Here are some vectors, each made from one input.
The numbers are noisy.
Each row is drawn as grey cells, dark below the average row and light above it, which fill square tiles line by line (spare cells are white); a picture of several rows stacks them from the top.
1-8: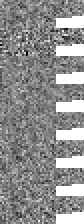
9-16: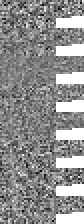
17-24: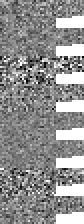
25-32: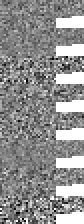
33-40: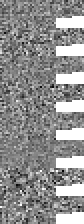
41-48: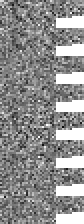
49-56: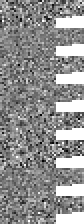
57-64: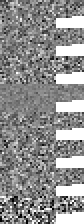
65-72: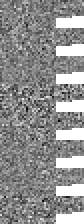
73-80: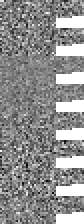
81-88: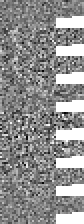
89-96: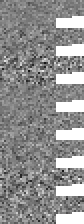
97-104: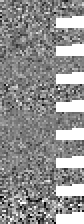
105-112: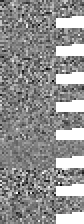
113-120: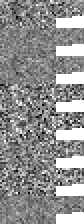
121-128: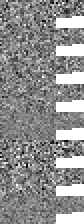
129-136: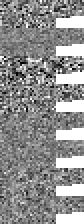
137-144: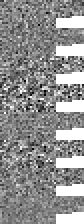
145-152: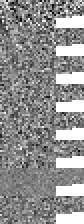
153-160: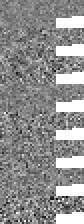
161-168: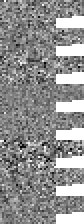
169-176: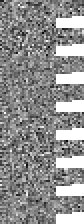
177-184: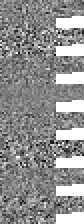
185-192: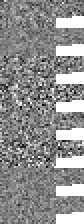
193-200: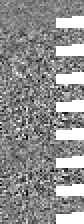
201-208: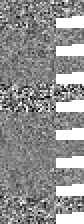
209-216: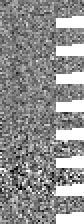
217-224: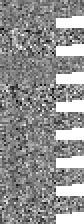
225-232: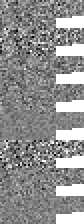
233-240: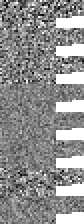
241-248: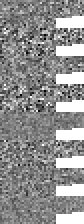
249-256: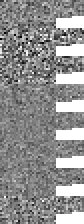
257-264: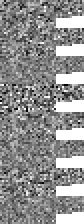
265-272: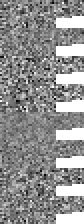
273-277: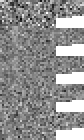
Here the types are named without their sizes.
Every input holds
a true/false value, together with either a point on a circle, or a label.
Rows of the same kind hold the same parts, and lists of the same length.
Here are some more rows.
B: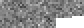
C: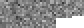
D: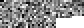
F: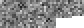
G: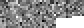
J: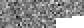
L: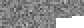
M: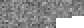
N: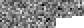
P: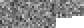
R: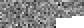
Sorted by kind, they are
B, F, G, J, L, R
C, D, M, N, P

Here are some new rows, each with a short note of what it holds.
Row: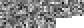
a point on a circle and a true/false value
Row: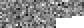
a point on a circle and a true/false value
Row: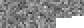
a point on a circle and a true/false value
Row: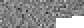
a point on a circle and a true/false value
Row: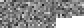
a label and a true/false value
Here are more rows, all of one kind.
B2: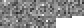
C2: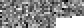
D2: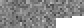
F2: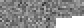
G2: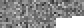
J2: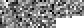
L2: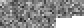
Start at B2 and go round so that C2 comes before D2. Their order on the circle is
B2, F2, L2, J2, C2, G2, D2.
